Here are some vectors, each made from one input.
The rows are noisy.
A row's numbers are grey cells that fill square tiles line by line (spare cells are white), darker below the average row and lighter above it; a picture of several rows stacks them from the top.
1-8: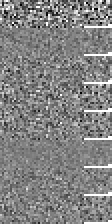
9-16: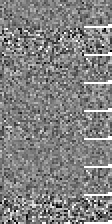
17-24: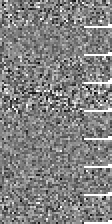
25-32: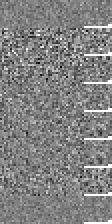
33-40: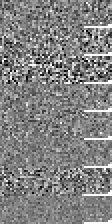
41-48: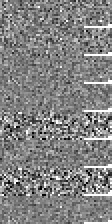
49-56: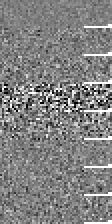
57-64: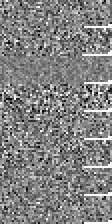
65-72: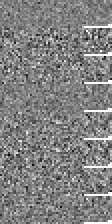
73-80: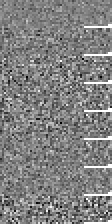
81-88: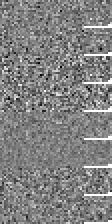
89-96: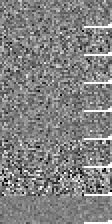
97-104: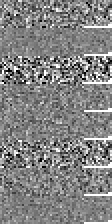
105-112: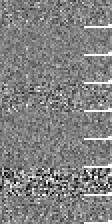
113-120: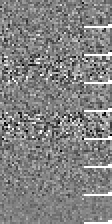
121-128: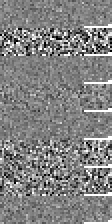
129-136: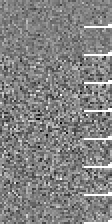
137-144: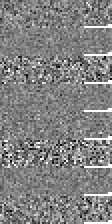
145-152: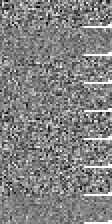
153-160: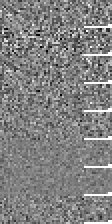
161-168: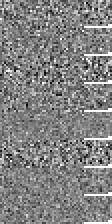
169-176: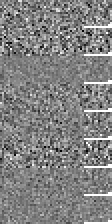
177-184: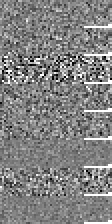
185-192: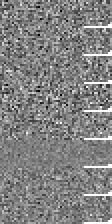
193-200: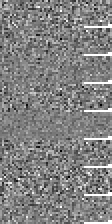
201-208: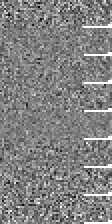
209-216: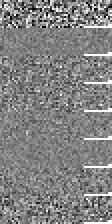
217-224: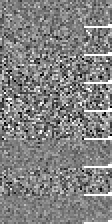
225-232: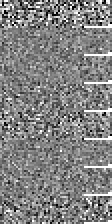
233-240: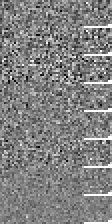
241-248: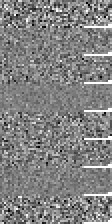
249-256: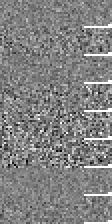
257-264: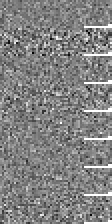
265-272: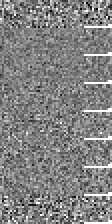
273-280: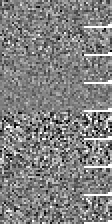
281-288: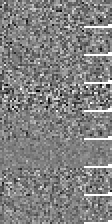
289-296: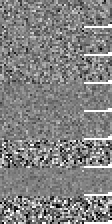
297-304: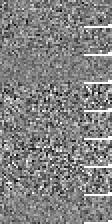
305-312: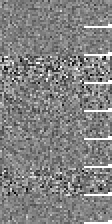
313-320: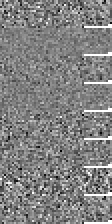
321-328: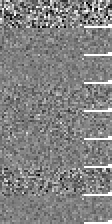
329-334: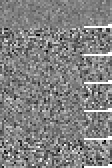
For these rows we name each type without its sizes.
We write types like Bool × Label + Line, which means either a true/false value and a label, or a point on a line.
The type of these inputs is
Bool × Bool × Bool + Tree × Tree × Tree × (Tree × Tree + Unit) + Unit.
